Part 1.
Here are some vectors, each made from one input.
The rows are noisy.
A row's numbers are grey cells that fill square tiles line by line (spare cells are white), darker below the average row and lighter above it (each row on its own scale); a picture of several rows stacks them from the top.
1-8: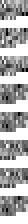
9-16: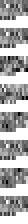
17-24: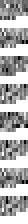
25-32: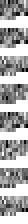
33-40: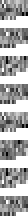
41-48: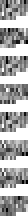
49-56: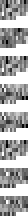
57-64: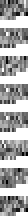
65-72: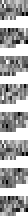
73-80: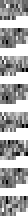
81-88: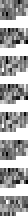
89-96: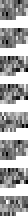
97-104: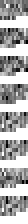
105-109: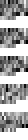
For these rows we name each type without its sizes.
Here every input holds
a label.
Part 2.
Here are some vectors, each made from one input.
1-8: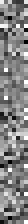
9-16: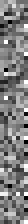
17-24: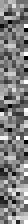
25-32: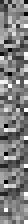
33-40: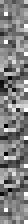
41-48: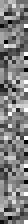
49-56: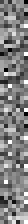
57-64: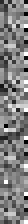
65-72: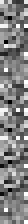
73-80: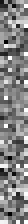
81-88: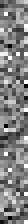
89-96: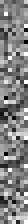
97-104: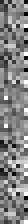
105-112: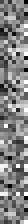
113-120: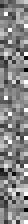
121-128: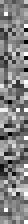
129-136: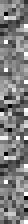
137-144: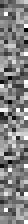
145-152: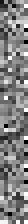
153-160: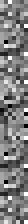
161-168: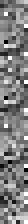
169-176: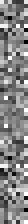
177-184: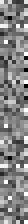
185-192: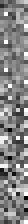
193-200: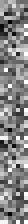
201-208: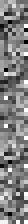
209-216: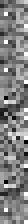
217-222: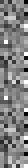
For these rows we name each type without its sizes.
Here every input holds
a point on a line.
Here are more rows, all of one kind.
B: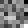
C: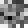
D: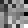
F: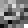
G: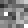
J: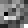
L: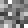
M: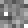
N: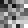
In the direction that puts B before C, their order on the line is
F, J, B, D, N, G, M, C, L.
